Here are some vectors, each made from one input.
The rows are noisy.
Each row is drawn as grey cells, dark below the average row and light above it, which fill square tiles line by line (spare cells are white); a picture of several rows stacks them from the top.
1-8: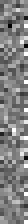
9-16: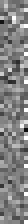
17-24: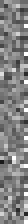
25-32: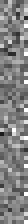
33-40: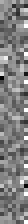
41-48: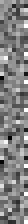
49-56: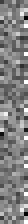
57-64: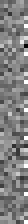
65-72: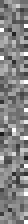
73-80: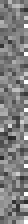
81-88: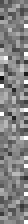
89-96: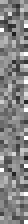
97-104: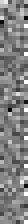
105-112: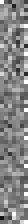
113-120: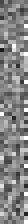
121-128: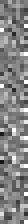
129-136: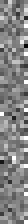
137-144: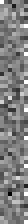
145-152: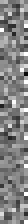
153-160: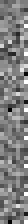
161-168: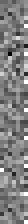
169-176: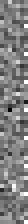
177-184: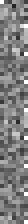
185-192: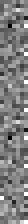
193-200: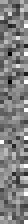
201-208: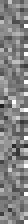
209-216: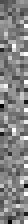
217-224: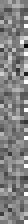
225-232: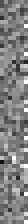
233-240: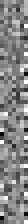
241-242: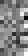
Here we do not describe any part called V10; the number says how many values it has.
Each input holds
either one of 5 labels and a true/false value, or a value of V10.
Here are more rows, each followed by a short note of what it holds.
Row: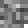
one of 5 labels and a true/false value
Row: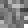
one of 5 labels and a true/false value
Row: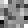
a value of V10
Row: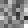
a value of V10
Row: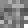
one of 5 labels and a true/false value
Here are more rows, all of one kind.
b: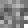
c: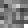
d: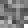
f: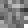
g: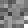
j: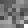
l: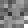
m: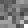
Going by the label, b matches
g and l.
